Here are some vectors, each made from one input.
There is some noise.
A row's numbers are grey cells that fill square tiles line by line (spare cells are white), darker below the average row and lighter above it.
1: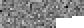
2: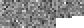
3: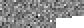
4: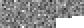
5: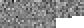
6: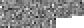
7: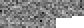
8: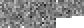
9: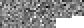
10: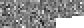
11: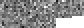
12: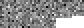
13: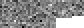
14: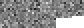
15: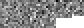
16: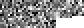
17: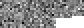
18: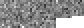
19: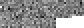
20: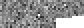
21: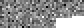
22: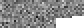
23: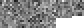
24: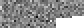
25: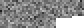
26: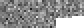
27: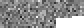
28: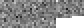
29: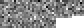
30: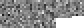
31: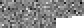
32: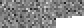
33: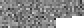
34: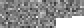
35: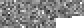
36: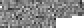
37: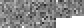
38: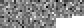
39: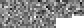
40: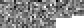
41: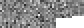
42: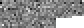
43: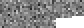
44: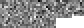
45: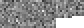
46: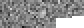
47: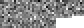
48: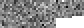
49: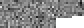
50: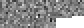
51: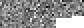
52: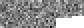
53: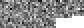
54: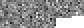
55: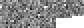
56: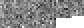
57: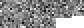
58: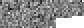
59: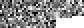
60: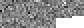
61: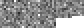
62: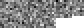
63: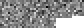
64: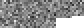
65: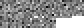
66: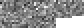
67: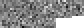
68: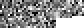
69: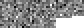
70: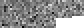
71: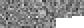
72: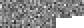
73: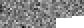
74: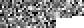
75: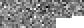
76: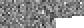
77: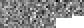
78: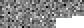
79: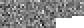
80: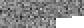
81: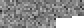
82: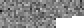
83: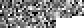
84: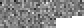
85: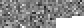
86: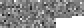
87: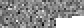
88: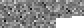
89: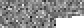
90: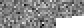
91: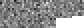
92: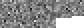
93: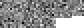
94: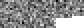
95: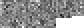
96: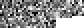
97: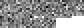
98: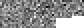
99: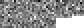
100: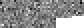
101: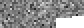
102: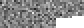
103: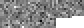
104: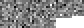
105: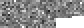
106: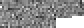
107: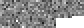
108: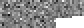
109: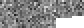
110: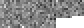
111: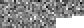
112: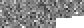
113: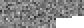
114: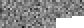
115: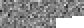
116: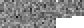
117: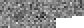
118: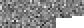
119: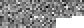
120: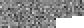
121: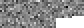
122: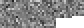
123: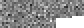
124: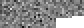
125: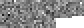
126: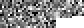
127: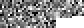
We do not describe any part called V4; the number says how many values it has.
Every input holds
a list of up to three items, each a point on a 5-point line and a value of V4.
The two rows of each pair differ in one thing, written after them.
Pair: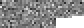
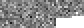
the place on the 5-point line in item 1 of the list
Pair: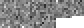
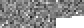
the value of V4 in item 1 of the list
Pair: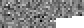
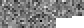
the value of V4 in item 1 of the list
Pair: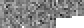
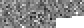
the value of V4 in item 1 of the list
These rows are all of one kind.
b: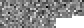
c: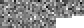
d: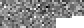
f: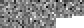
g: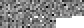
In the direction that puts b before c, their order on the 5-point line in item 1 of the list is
d, g, b, f, c.
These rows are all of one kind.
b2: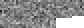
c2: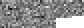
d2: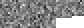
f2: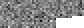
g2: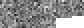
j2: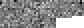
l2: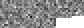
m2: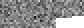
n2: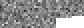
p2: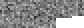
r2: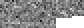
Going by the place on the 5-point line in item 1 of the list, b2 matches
m2 and p2.
